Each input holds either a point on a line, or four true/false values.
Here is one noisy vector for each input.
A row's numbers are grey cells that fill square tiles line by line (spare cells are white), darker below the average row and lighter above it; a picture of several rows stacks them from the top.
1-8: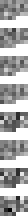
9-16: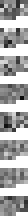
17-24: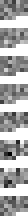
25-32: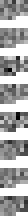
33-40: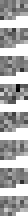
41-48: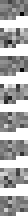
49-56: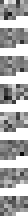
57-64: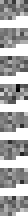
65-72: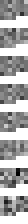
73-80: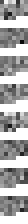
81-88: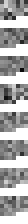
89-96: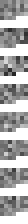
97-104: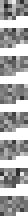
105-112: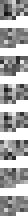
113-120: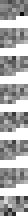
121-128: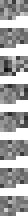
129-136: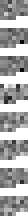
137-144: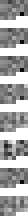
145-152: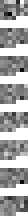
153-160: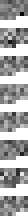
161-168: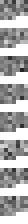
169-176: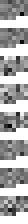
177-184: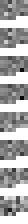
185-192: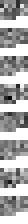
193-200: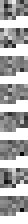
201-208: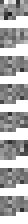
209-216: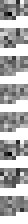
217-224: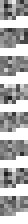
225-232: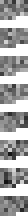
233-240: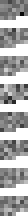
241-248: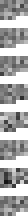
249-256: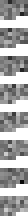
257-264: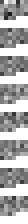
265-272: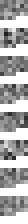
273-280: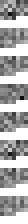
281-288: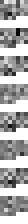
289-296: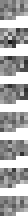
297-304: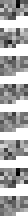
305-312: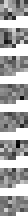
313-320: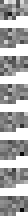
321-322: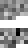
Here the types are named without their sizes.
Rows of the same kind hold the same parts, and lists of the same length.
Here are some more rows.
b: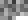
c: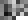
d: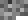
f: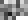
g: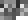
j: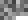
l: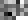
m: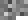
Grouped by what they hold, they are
b, d, j, m
c, f, g, l

